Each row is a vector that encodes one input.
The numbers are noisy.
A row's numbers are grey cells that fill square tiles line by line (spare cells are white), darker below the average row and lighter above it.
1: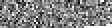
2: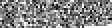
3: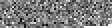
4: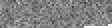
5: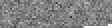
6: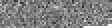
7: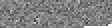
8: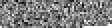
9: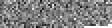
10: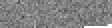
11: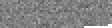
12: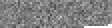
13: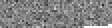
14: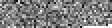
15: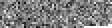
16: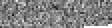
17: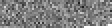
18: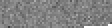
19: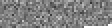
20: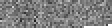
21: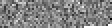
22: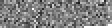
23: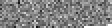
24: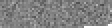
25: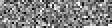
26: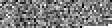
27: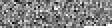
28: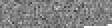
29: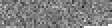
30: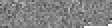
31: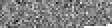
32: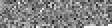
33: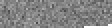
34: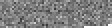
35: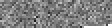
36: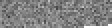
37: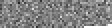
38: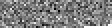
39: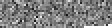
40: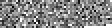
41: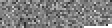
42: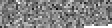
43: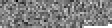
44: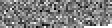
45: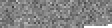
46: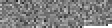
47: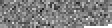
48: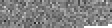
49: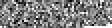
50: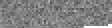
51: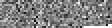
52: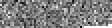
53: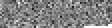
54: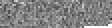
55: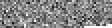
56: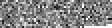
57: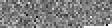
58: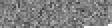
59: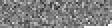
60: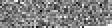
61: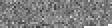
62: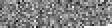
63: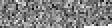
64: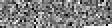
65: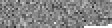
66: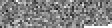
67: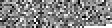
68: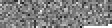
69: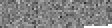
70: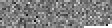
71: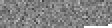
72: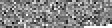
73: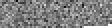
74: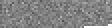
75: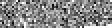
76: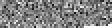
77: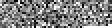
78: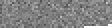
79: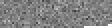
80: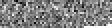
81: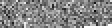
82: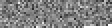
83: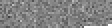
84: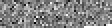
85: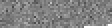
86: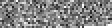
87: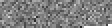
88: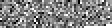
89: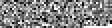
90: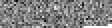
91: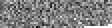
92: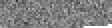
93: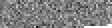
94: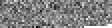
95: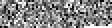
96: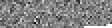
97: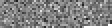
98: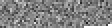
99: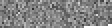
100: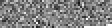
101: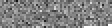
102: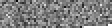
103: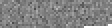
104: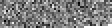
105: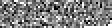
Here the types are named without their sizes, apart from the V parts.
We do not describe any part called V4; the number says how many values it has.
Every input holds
a label, together with either a point on a line and a true/false value, or a list of values of V4.
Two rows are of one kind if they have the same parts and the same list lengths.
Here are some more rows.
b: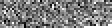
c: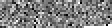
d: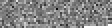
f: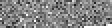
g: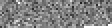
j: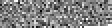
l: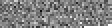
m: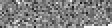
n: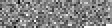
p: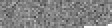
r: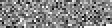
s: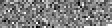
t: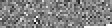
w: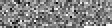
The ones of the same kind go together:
b, d, g, m, s, t
c, n, r, w
f, j, l
p

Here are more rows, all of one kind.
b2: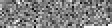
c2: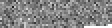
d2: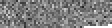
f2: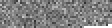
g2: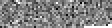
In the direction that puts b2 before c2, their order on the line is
b2, d2, g2, f2, c2.
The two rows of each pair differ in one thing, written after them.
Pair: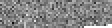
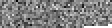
the label
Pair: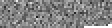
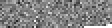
the label
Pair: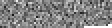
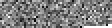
the value of V4 in item 1 of the list
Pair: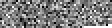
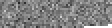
the label
